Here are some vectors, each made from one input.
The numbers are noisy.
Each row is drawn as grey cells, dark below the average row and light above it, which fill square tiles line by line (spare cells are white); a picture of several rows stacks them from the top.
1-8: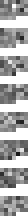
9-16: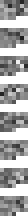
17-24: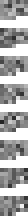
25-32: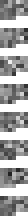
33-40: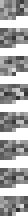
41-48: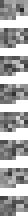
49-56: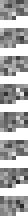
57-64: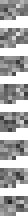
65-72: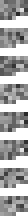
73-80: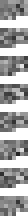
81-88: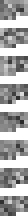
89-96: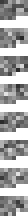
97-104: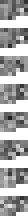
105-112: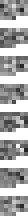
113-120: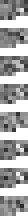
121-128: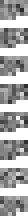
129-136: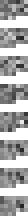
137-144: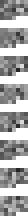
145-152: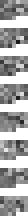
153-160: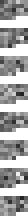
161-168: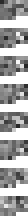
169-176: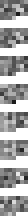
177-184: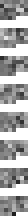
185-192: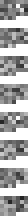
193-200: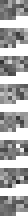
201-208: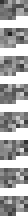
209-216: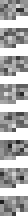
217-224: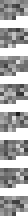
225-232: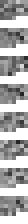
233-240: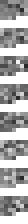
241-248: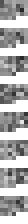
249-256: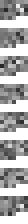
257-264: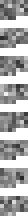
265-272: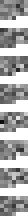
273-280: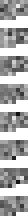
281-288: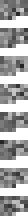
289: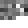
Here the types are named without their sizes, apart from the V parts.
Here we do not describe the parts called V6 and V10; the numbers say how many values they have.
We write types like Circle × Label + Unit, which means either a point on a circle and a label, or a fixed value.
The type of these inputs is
(Bool × Circle + V10) × V6.
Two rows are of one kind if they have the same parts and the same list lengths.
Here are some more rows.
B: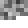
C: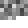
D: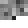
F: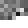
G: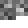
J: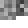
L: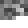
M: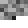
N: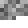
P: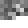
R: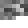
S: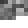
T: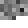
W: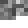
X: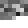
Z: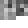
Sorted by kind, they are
B, C, D, J, M, N, T, Z
F, G, L, P, R, S, W, X

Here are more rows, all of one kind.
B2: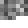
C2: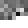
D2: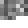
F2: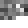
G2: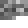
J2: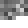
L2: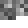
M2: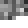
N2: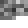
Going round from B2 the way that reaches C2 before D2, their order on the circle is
B2, C2, F2, J2, L2, N2, M2, D2, G2.
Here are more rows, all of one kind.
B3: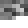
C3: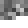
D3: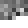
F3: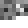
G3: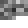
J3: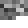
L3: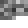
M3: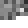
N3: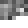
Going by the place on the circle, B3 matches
F3, G3 and L3.
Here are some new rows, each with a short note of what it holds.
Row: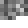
a point on a circle, a true/false value and a value of V6
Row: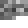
a point on a circle, a true/false value and a value of V6
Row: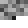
a value of V6 and a value of V10
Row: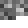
a point on a circle, a true/false value and a value of V6
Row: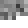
a value of V6 and a value of V10
